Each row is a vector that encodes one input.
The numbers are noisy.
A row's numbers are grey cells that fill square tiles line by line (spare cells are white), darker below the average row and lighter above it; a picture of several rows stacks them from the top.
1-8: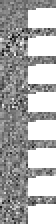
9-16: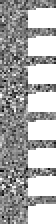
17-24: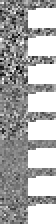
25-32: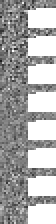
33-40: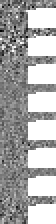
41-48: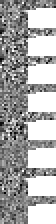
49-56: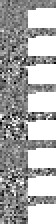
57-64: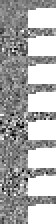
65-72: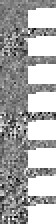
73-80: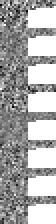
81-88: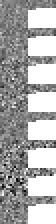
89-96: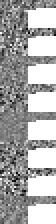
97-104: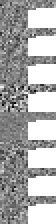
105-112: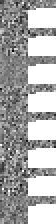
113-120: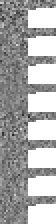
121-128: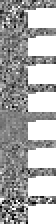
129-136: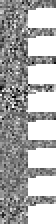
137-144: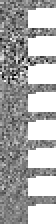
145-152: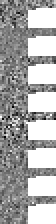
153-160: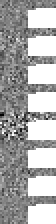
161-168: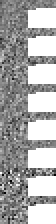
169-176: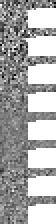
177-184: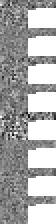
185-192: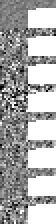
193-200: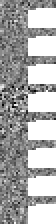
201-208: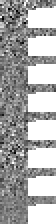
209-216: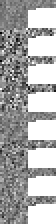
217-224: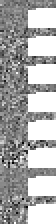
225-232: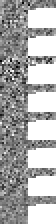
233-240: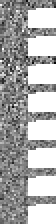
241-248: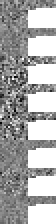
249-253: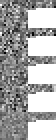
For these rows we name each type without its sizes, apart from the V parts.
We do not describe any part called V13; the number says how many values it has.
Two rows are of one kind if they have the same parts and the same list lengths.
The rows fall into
4 kinds.
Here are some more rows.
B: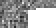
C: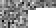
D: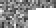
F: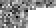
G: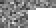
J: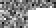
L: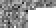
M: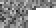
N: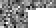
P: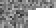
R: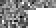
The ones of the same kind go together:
B, C, D, G, M
F, P
J, N
L, R

